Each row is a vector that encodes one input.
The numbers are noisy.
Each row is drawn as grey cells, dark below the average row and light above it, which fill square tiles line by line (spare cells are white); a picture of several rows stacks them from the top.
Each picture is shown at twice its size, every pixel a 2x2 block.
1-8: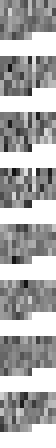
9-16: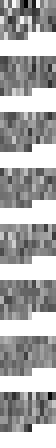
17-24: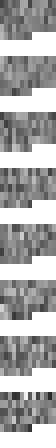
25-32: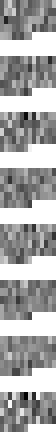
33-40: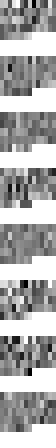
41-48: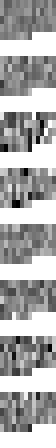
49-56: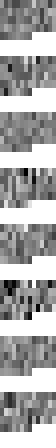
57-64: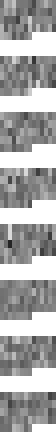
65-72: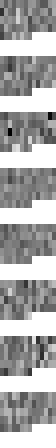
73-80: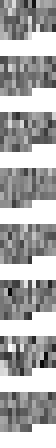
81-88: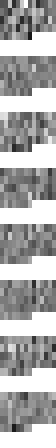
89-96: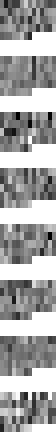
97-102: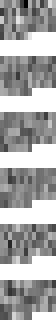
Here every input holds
one of 6 labels, together with either one of 6 labels, or four true/false values.
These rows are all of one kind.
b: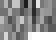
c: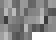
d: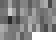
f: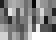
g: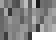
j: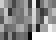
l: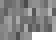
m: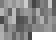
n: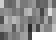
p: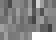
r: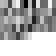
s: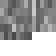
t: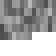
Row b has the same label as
f, l and r.
